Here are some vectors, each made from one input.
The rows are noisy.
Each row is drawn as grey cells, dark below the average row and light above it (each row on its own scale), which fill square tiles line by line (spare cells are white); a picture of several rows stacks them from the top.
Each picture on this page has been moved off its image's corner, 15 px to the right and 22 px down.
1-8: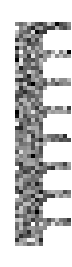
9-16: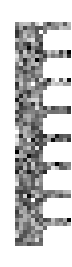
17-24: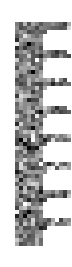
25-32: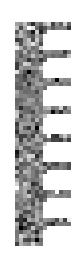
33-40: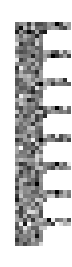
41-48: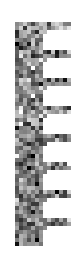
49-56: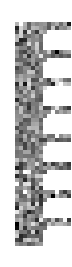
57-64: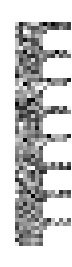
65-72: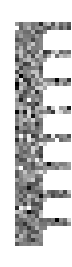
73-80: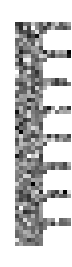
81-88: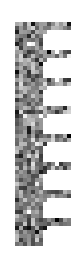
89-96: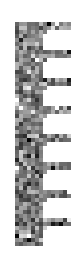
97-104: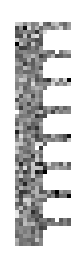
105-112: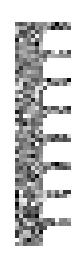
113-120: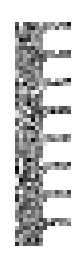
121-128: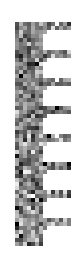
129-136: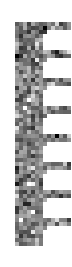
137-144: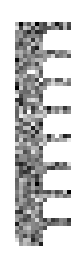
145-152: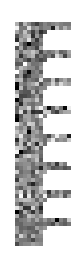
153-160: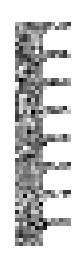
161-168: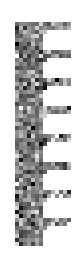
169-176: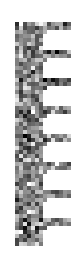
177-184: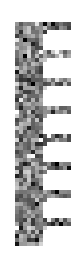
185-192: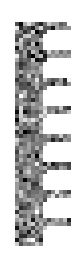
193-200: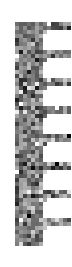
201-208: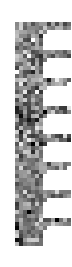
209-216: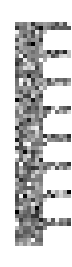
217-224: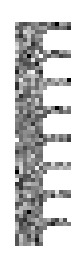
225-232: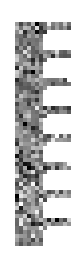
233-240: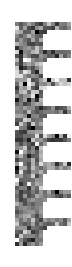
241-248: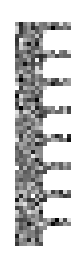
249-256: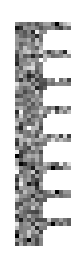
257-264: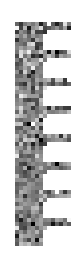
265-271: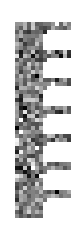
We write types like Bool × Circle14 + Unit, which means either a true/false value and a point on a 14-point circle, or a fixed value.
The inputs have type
(Bool × Bool × Bool + Tree10) × (Line10 + Tree11) + Label6.
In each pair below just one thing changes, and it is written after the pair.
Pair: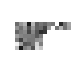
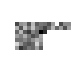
the place on the 10-point line
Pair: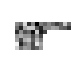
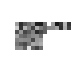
one of the three true/false values
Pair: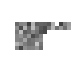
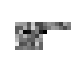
the place on the 10-point line
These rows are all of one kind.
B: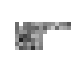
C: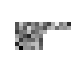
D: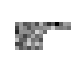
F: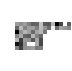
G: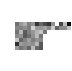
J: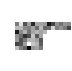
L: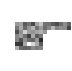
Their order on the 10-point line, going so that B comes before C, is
B, C, G, D, F, L, J.
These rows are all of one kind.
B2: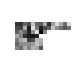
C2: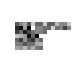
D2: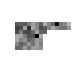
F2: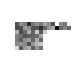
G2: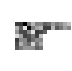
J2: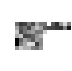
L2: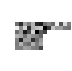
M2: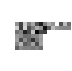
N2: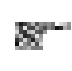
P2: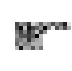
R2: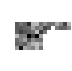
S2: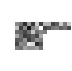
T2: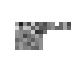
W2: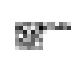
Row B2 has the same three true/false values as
C2, D2, P2 and R2.
